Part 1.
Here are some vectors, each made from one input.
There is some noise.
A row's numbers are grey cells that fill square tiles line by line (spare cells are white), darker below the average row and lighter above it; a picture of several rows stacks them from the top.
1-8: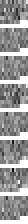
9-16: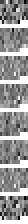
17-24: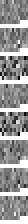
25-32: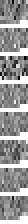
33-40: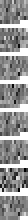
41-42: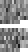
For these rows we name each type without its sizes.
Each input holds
a list of points on a line.
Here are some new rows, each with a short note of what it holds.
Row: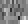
a list of two items
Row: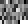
the empty list
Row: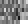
a list of two items
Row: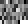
the empty list
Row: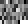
the empty list
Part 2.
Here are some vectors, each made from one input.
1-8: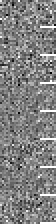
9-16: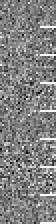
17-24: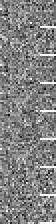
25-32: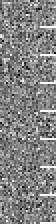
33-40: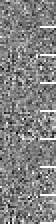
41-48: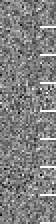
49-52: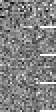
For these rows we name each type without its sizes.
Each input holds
a point on a line, together with either a fixed value, or a node of a tree.
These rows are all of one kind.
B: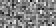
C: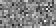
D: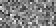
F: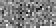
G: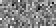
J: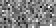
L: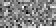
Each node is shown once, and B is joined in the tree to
L.
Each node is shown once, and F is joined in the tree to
J.
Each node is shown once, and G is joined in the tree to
C.
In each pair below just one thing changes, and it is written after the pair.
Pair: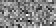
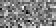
the place on the line
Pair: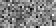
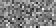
the place on the line
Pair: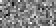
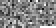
the node of the tree
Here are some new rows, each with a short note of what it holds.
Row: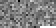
a point on a line
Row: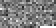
a point on a line
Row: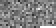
a point on a line
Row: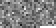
a point on a line
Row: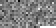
a point on a line
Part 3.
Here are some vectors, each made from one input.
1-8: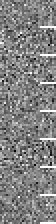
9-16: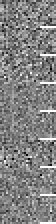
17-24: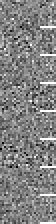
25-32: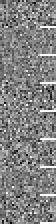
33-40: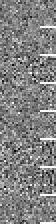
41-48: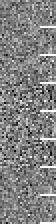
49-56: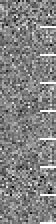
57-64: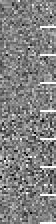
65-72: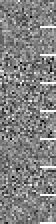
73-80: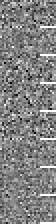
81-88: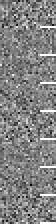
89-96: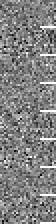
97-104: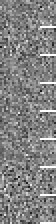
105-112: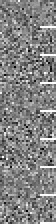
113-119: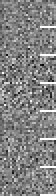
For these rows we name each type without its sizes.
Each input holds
either a fixed value, or a point on each of two lines, or a node of a tree.
